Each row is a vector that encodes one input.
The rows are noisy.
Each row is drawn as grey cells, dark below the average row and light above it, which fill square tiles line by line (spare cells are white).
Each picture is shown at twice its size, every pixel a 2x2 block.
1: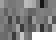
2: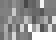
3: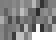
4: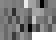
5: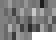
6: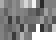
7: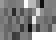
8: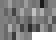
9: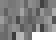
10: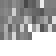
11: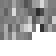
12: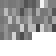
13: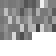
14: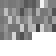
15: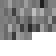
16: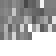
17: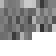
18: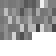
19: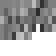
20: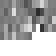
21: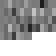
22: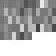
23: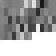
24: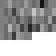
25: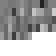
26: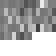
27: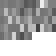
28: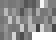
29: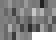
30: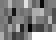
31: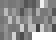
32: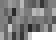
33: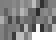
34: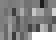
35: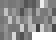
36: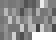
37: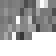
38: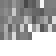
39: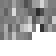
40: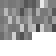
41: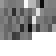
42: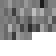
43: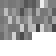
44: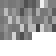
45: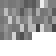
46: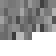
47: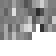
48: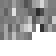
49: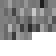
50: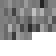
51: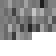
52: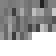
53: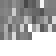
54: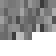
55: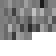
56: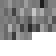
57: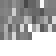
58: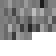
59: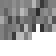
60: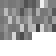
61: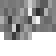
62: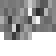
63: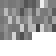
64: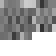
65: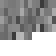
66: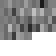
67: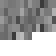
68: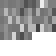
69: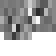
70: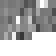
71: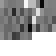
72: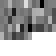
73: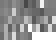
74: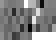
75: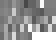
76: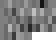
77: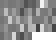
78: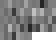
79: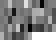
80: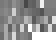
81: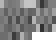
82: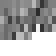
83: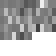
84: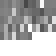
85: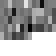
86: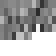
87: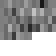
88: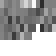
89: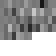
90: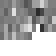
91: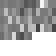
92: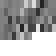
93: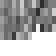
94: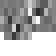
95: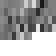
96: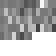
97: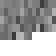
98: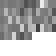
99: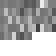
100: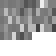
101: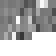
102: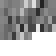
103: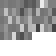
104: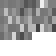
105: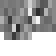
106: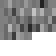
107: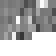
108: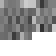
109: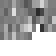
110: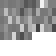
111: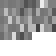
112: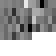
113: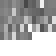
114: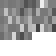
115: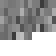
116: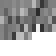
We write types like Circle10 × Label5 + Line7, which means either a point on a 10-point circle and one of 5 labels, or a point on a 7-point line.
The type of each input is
List2(Line4).
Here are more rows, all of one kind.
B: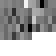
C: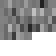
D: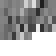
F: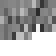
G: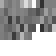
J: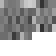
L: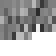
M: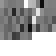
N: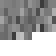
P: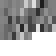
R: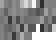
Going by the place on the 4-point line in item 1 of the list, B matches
C and M.
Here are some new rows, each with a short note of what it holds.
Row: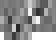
the empty list
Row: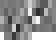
the empty list
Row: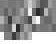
the empty list
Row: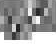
the empty list
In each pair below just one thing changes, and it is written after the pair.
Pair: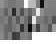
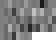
the place on the 4-point line in item 2 of the list
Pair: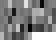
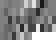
the place on the 4-point line in item 1 of the list
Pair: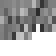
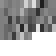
the place on the 4-point line in item 2 of the list
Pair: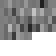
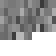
the place on the 4-point line in item 1 of the list
